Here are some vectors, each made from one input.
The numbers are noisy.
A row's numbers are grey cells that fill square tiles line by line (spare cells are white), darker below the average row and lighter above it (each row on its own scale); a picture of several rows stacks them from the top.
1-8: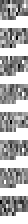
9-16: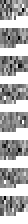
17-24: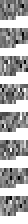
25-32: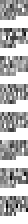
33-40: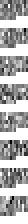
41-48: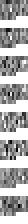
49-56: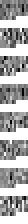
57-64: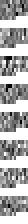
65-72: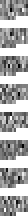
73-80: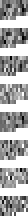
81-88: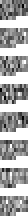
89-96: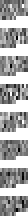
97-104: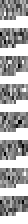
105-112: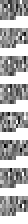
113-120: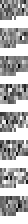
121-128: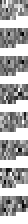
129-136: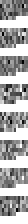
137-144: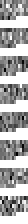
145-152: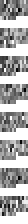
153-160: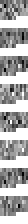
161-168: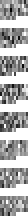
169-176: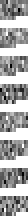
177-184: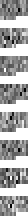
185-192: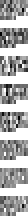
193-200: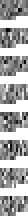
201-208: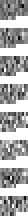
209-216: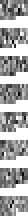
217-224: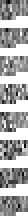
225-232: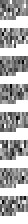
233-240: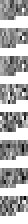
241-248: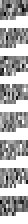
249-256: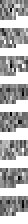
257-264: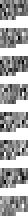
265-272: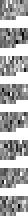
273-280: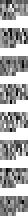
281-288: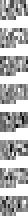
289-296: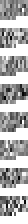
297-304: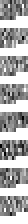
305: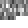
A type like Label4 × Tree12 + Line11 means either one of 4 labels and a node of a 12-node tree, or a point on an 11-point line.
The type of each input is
Circle19 × Line8 + Label7.
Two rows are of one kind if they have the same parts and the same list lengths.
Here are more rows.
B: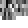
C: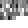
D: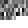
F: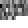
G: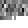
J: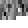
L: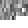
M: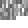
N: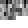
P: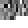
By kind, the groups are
B, C, D, G, L, M, N, P
F, J

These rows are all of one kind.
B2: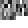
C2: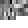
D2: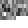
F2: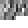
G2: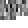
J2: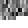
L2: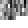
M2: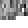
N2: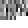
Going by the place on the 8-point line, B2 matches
C2, J2 and M2.
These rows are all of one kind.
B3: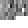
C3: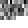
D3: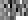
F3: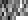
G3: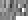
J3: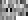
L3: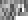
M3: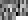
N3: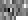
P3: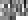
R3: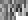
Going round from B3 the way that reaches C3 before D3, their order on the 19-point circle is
B3, G3, L3, J3, C3, N3, M3, F3, R3, D3, P3.
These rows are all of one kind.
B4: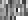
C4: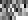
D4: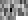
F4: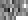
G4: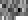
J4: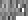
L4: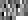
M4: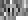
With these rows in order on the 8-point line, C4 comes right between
B4 and D4.
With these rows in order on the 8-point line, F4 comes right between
B4 and M4.
